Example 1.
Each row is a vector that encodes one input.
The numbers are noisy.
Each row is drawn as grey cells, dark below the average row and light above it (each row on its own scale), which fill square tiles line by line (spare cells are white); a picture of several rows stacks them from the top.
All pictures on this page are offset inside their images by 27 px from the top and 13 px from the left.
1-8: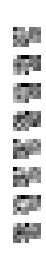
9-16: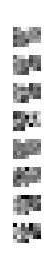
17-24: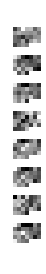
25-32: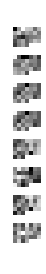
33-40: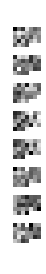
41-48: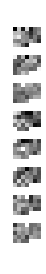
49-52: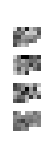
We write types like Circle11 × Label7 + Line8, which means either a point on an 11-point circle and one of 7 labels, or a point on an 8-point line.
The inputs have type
List2(Line4).
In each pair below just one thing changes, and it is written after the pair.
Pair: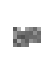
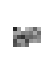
the place on the 4-point line in item 2 of the list
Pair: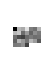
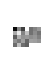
the place on the 4-point line in item 1 of the list
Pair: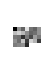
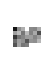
the place on the 4-point line in item 1 of the list
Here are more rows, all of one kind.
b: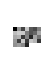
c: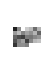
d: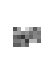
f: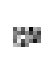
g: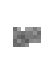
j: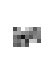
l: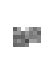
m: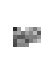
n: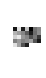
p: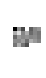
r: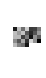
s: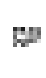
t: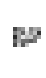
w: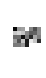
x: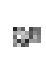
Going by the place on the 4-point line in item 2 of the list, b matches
c, f, m and t.
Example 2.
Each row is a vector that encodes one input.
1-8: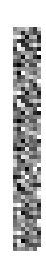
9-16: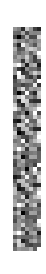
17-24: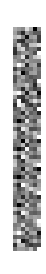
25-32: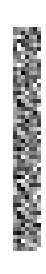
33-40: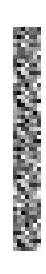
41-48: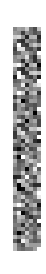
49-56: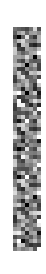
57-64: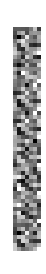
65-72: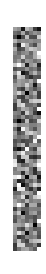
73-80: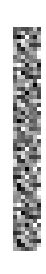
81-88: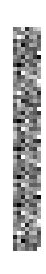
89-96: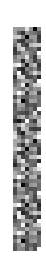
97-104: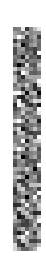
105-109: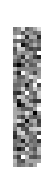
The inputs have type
Bool × Line4.
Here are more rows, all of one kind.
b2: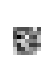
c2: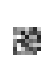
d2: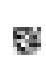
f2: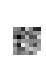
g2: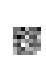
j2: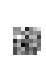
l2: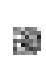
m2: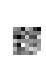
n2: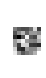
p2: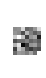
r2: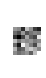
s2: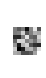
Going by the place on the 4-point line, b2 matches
d2, l2, n2 and p2.
